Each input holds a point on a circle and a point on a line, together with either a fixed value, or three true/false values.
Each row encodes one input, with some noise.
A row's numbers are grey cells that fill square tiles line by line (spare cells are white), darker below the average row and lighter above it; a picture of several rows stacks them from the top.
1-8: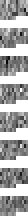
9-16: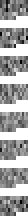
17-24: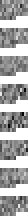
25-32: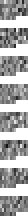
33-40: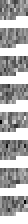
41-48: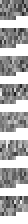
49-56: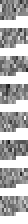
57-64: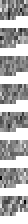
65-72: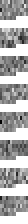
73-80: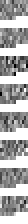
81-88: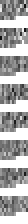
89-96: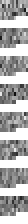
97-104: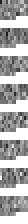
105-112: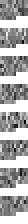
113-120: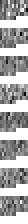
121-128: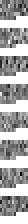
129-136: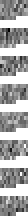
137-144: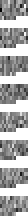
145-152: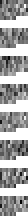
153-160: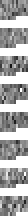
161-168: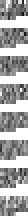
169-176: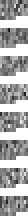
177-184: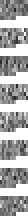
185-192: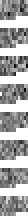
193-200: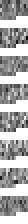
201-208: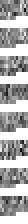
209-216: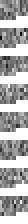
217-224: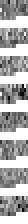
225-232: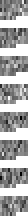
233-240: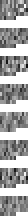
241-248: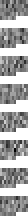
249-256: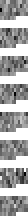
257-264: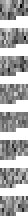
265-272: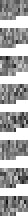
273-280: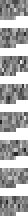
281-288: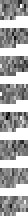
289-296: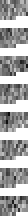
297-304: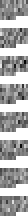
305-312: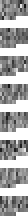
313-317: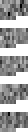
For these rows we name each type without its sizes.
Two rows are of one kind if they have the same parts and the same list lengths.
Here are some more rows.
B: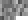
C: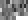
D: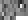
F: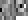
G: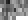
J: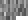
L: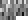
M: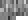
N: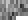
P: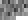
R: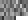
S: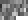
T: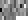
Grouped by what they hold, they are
B, D, G, J, L, M, N, R
C, F, P, S, T

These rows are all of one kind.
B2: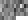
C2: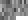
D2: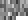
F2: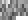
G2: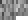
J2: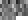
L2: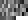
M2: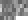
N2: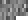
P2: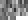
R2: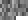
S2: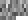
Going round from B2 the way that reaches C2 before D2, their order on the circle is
B2, N2, G2, M2, S2, F2, P2, C2, R2, D2, J2, L2.
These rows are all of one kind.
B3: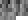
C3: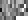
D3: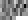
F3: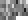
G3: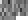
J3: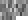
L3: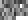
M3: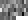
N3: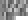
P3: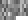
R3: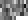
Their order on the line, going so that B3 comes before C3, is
L3, M3, D3, G3, R3, B3, J3, N3, P3, F3, C3.
